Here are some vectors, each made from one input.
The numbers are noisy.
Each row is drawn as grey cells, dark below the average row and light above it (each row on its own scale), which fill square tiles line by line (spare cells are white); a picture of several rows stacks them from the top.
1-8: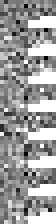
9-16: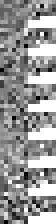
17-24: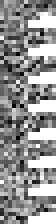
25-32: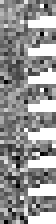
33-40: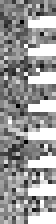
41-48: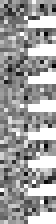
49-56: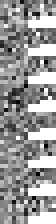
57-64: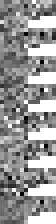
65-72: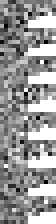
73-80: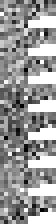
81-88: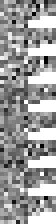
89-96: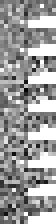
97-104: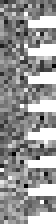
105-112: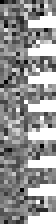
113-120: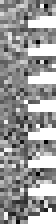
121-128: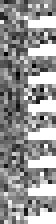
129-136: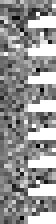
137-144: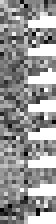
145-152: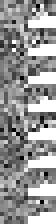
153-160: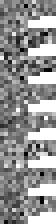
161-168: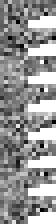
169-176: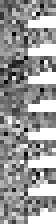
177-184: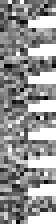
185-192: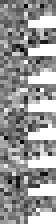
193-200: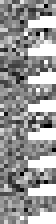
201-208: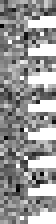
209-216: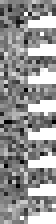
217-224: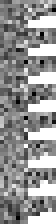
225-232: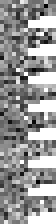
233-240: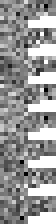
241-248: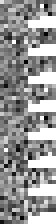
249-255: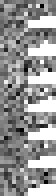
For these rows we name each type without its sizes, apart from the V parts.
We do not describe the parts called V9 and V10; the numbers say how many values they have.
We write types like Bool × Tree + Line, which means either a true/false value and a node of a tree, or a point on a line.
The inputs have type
(Bool × V10 + Unit) × Tree × V9.
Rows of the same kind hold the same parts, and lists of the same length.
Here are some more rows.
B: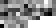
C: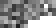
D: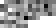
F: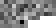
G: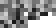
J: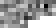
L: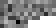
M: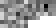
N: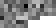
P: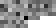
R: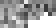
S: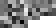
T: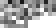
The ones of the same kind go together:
B, C, F, G, L, N, S
D, J, M, P, R, T

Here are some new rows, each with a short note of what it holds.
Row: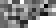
a node of a tree, a true/false value, a value of V9 and a value of V10
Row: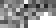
a node of a tree and a value of V9
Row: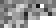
a node of a tree and a value of V9
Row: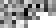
a node of a tree and a value of V9
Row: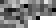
a node of a tree, a true/false value, a value of V9 and a value of V10
